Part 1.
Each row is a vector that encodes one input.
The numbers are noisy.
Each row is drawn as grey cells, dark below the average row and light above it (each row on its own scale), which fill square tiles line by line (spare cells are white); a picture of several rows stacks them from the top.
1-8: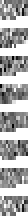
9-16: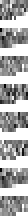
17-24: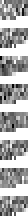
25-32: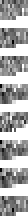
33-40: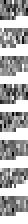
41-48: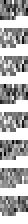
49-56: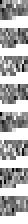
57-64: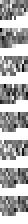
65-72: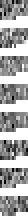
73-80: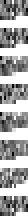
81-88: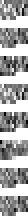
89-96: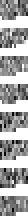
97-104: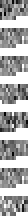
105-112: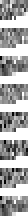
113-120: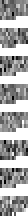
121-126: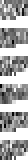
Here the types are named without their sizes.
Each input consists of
a label.
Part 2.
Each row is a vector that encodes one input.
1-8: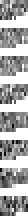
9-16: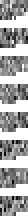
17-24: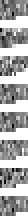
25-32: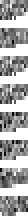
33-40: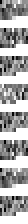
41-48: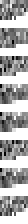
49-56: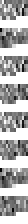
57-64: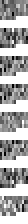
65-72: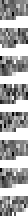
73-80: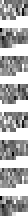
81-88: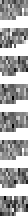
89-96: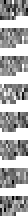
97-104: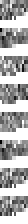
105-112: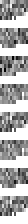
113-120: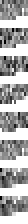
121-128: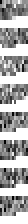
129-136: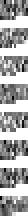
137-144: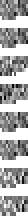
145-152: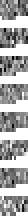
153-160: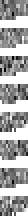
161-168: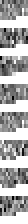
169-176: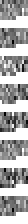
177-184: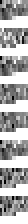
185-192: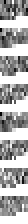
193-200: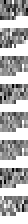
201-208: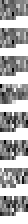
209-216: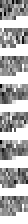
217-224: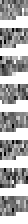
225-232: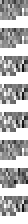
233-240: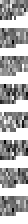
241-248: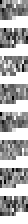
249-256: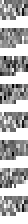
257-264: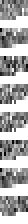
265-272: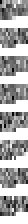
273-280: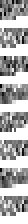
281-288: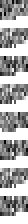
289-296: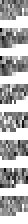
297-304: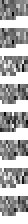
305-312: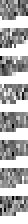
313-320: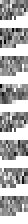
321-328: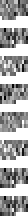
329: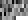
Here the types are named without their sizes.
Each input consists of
a label.
